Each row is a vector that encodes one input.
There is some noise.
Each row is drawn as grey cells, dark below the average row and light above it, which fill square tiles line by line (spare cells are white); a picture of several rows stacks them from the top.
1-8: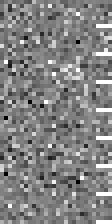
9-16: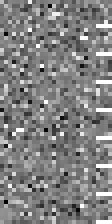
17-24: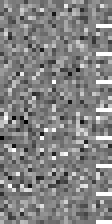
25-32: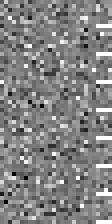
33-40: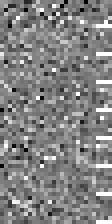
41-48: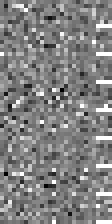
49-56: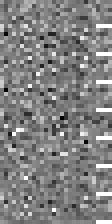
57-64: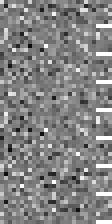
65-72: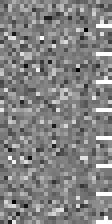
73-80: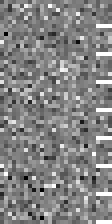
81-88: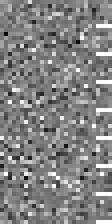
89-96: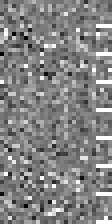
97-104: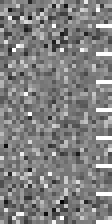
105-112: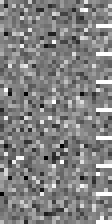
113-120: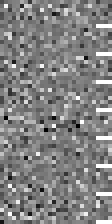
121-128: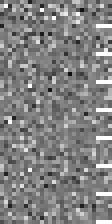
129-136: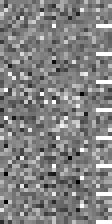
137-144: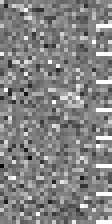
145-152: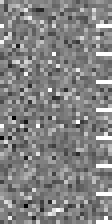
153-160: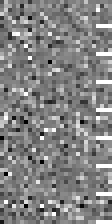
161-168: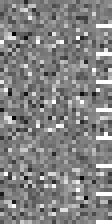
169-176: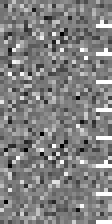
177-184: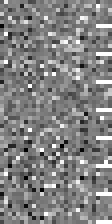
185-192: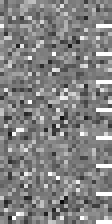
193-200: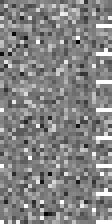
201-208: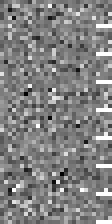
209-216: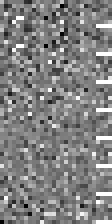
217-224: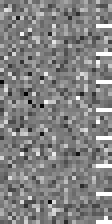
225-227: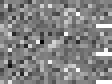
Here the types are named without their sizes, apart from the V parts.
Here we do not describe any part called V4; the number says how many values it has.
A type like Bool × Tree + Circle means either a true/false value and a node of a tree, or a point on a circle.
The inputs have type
Line × List(Line + V4).
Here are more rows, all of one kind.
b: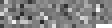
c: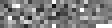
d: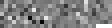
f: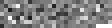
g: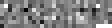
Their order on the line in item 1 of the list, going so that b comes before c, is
b, f, c, g, d.
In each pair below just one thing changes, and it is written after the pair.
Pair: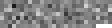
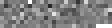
the place on the line in item 1 of the list
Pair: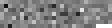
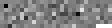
the place on the line in item 2 of the list
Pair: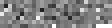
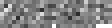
the place on the line in item 2 of the list
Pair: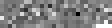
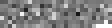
the place on the line in item 2 of the list
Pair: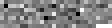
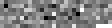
the place on the line in item 2 of the list
